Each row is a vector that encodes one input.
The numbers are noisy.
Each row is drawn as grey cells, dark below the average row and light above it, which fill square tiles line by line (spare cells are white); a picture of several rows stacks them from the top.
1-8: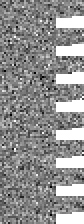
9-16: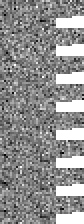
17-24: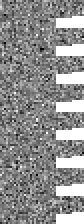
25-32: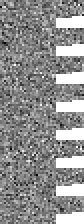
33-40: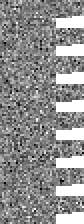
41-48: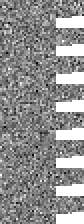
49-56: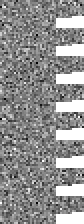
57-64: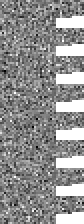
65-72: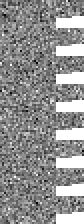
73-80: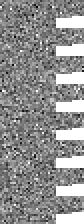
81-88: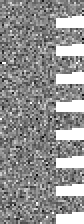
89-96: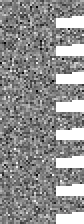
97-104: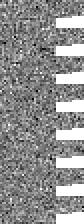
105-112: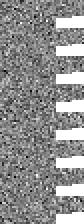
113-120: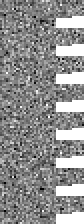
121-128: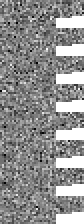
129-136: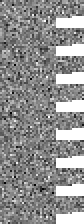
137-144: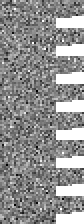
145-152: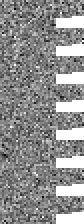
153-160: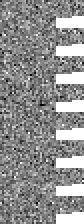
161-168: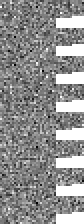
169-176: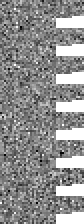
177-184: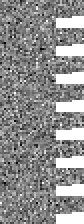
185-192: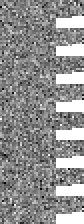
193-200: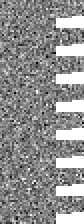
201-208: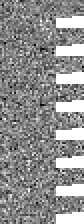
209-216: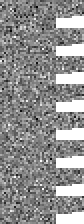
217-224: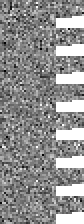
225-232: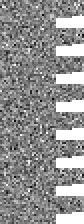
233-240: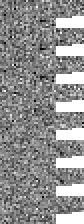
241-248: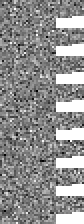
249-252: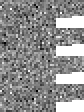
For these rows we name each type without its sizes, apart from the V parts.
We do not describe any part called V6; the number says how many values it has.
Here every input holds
a value of V6, together with either a point on a line, or four true/false values.
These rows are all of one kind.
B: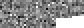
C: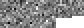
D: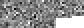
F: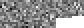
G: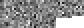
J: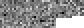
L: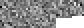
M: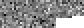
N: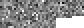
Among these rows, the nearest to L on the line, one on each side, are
J and N.
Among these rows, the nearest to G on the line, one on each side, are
D and M.
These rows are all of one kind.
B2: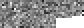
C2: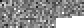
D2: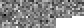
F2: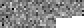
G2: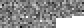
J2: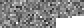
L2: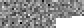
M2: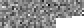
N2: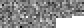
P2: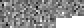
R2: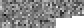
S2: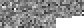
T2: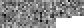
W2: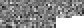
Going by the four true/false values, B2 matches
C2, D2, G2 and N2.
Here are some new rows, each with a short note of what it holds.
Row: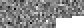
a point on a line and a value of V6
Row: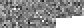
four true/false values and a value of V6
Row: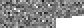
four true/false values and a value of V6
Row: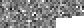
a point on a line and a value of V6
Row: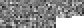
four true/false values and a value of V6
